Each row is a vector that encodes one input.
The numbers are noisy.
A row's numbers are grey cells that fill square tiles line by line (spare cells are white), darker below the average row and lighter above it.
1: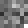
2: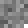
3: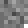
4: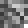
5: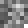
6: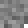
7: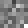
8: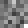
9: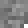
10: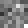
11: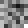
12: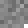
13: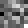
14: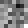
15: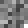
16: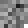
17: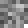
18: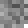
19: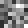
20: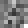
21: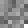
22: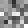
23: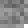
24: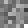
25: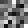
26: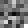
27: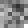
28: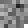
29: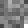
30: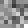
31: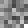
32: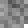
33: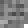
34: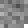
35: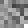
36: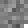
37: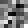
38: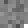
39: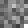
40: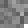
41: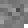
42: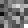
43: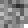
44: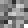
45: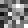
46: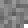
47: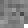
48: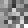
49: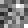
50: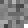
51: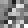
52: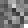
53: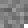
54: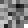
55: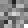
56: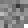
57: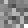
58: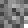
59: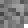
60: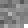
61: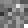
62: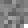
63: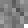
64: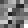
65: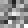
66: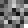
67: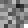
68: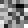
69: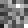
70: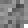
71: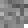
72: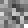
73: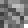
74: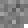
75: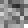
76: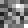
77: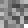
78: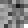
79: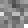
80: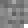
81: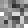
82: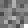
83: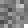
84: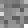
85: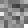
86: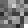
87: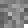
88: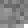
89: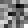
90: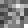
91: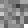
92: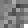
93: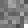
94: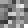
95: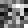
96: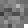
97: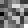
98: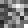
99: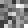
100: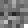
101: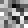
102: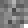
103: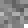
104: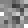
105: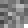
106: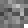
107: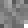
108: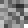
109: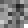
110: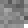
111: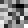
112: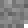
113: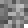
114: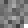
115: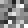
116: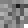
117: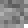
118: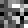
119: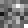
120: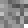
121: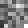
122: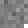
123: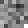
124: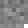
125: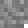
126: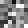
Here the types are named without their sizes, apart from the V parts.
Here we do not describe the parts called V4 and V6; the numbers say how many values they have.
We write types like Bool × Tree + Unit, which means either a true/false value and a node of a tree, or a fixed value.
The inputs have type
(Bool × V6 + Label) × V4.
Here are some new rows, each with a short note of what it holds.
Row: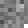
a true/false value, a value of V4 and a value of V6
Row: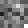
a label and a value of V4
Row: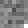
a true/false value, a value of V4 and a value of V6
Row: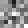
a true/false value, a value of V4 and a value of V6
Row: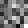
a true/false value, a value of V4 and a value of V6
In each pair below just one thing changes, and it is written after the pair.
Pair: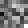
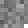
the value of V6
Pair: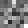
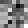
the value of V4
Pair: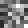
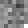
the true/false value
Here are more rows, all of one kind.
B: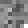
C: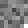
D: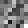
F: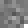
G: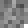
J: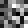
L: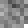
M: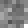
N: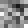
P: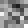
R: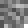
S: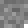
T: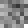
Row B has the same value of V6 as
F and L.
